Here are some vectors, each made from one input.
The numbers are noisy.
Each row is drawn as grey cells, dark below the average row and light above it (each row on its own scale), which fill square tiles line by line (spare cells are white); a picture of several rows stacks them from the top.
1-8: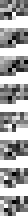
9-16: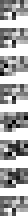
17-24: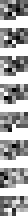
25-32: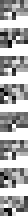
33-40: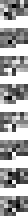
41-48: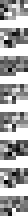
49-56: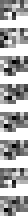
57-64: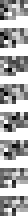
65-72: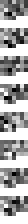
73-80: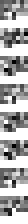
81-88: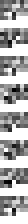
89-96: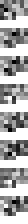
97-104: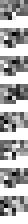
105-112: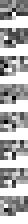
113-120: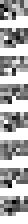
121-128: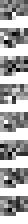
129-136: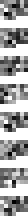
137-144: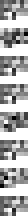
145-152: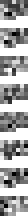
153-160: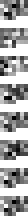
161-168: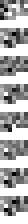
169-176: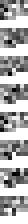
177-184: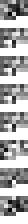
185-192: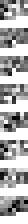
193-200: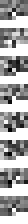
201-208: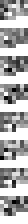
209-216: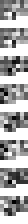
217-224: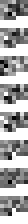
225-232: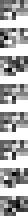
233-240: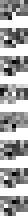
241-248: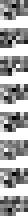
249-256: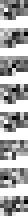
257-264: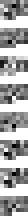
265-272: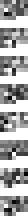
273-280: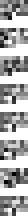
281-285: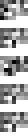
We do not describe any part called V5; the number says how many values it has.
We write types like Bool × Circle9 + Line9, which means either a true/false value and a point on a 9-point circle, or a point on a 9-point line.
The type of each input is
List2(Bool × V5).
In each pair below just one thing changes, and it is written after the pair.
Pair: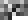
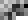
the true/false value in item 1 of the list
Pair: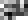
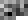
the true/false value in item 2 of the list
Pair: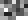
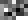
the true/false value in item 2 of the list
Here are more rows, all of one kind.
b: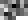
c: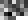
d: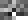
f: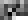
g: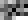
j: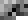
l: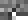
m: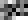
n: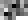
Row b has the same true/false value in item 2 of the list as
c and n.
